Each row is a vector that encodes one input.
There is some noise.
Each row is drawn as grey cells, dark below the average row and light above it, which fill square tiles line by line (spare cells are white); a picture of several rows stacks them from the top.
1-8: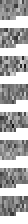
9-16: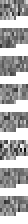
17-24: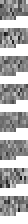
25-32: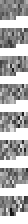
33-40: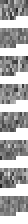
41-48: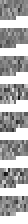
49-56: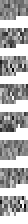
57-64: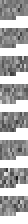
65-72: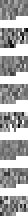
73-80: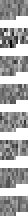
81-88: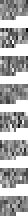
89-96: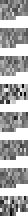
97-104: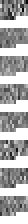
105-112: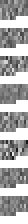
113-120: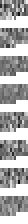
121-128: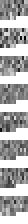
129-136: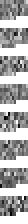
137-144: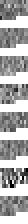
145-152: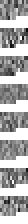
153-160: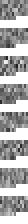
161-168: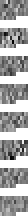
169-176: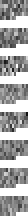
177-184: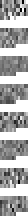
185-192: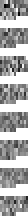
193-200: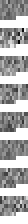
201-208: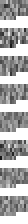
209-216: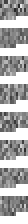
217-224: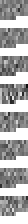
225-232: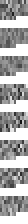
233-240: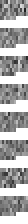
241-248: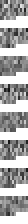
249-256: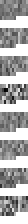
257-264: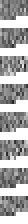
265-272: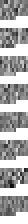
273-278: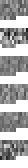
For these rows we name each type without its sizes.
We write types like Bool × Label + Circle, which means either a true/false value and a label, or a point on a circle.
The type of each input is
Bool × Bool × Bool.
